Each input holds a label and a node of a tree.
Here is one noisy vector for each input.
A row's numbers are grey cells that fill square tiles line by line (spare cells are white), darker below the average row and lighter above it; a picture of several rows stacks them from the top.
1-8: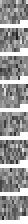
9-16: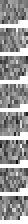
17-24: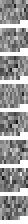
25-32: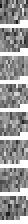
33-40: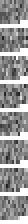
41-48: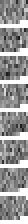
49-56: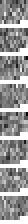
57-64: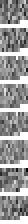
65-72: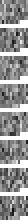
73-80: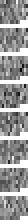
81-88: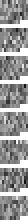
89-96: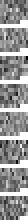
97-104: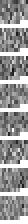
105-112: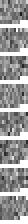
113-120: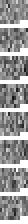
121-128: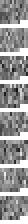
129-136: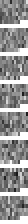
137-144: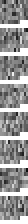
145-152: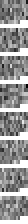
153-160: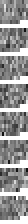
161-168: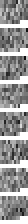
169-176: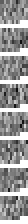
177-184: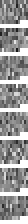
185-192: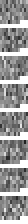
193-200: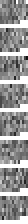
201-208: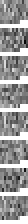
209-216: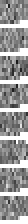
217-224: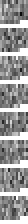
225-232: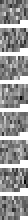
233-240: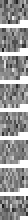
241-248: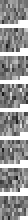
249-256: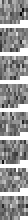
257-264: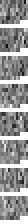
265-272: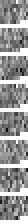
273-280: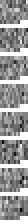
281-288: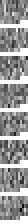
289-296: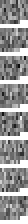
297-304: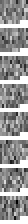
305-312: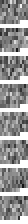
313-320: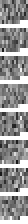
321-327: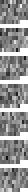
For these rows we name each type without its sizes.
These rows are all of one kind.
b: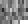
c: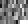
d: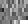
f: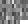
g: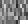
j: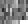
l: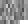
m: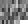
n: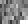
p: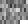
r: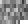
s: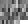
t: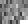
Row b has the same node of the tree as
l, n, r and t.
